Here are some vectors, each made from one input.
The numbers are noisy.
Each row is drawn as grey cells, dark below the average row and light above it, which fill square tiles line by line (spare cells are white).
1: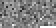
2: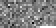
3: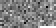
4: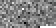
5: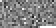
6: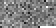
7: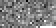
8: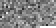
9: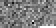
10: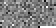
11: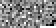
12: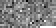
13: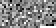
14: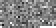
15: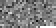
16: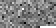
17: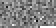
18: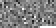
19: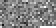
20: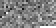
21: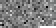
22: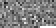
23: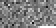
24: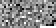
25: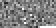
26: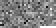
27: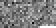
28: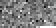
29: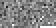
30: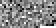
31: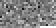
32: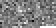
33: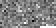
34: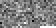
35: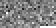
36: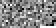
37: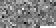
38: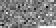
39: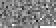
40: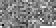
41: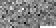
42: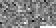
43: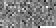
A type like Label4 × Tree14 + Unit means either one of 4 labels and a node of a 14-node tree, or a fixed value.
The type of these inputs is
Bool × Circle5 + Unit.
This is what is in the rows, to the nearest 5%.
About 90% of them hold a point on a 5-point circle and a true/false value. The rest hold a fixed value.
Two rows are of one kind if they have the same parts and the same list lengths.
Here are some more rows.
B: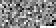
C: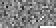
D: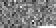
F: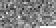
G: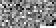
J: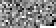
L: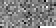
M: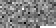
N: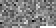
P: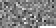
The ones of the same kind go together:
B, G, J
C, D, F, L, M, N, P

